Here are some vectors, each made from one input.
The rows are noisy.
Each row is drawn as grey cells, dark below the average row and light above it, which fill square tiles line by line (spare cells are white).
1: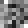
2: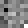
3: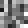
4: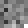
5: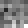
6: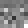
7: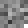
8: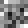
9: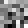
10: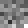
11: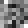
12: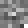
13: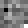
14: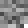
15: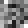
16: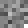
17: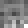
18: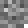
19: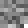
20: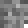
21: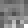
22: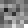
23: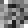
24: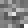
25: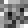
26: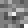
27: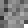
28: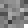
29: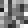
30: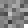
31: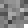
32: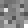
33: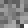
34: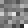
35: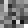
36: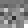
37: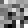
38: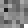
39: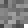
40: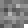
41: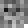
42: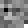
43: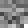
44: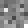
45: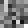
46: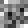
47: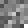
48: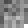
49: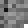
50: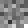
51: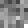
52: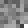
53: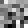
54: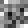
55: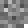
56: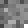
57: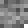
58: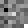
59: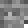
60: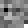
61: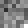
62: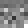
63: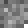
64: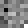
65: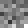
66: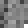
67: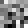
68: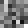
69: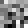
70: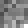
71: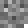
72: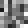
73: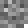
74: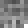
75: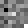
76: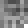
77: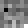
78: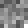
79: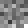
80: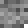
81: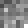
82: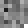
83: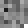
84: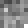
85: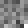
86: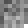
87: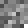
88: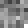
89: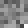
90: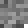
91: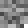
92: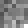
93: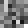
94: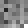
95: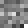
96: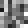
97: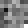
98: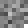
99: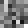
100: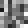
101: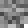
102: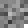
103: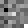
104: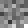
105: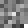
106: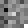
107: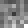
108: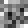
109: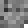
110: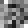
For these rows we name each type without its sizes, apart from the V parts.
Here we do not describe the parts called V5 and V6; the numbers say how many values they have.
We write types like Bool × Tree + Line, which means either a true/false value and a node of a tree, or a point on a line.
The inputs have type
(Bool × Bool × Bool + Line) × V6 + V5.
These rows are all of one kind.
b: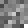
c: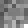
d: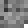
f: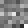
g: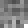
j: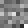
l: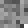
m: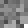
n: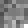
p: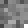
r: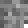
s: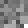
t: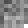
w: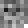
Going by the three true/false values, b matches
m, p, r and s.
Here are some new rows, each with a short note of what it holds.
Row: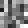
a value of V5
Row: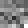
a point on a line and a value of V6
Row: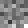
a point on a line and a value of V6
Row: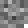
a point on a line and a value of V6
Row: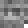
three true/false values and a value of V6
